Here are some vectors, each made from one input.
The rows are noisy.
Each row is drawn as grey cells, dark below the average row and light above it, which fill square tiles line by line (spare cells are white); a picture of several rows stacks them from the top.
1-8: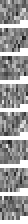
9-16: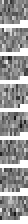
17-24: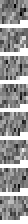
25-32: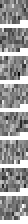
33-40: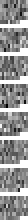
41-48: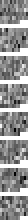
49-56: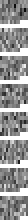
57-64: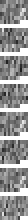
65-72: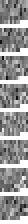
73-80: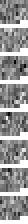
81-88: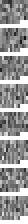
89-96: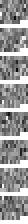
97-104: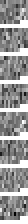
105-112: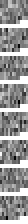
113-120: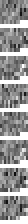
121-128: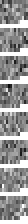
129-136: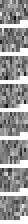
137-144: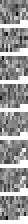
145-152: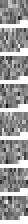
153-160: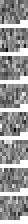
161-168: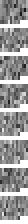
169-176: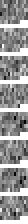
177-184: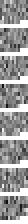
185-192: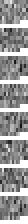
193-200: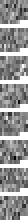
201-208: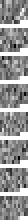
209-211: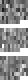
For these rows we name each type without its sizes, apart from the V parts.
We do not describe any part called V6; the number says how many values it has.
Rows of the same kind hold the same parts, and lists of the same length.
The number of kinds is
2.
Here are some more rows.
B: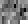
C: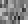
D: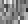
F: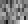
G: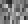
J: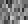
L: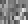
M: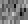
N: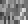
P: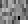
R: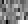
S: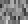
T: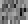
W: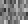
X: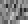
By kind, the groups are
B, G, L, M, N, S, T, W
C, D, F, J, P, R, X

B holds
a point on a line, a node of a tree, a true/false value and a value of V6.
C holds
a point on each of two lines, a true/false value and a value of V6.
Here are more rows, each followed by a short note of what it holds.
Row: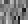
a point on a line, a node of a tree, a true/false value and a value of V6
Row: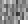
a point on each of two lines, a true/false value and a value of V6
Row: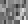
a point on a line, a node of a tree, a true/false value and a value of V6
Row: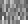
a point on a line, a node of a tree, a true/false value and a value of V6
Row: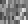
a point on a line, a node of a tree, a true/false value and a value of V6
